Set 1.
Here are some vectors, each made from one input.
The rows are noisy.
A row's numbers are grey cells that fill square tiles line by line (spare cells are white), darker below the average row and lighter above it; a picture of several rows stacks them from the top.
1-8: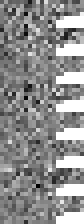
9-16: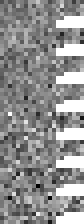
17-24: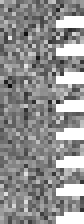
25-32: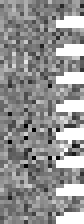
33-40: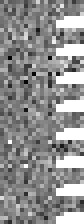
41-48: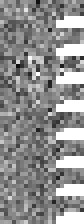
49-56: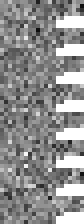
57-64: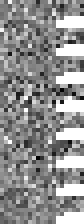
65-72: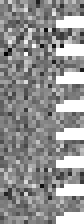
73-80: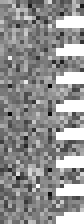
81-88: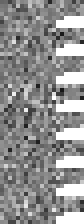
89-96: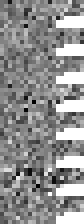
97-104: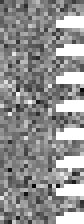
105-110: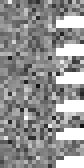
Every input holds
either one of 10 labels, or a node of an 11-node tree and a true/false value.
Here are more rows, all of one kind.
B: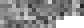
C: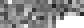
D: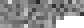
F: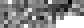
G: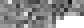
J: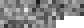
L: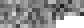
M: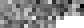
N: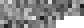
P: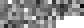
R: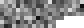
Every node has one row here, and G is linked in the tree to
B, D, M and N.
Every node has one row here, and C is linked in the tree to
D.
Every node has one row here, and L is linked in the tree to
B.
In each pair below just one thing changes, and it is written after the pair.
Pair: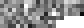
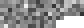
the true/false value
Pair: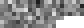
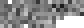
the true/false value
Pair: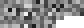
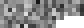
the true/false value
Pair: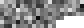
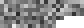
the true/false value
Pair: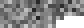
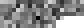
the node of the tree
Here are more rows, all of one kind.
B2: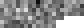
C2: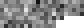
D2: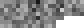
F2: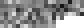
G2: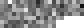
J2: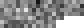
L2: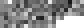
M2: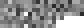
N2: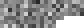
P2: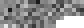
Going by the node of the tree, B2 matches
C2, D2 and J2.
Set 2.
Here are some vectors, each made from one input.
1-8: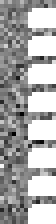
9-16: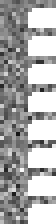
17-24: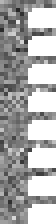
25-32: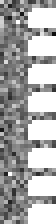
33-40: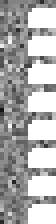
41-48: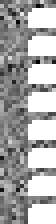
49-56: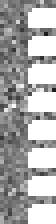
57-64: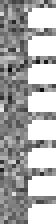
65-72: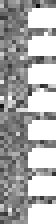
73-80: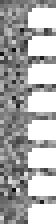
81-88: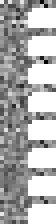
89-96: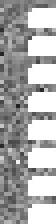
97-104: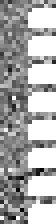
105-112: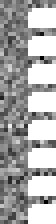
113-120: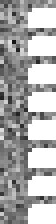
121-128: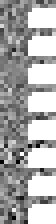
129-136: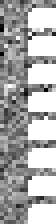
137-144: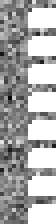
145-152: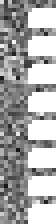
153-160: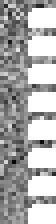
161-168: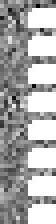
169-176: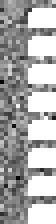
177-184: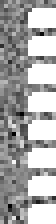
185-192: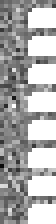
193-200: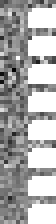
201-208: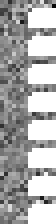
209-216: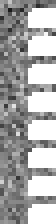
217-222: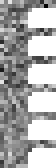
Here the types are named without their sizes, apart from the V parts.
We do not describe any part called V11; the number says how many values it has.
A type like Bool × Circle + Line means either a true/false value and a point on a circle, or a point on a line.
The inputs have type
(Bool × Bool × Bool + Unit) × V11 + Line.
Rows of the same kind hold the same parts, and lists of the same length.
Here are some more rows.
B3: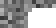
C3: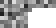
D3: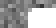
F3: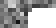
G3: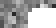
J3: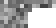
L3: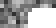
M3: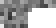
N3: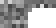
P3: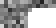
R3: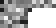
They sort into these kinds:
B3, C3, G3, J3, L3, N3
D3, M3, P3
F3, R3

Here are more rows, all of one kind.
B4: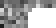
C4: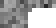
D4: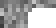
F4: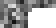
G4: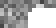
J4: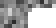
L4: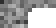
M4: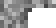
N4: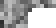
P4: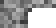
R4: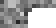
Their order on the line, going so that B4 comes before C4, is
J4, D4, B4, G4, F4, C4, L4, N4, P4, M4, R4.
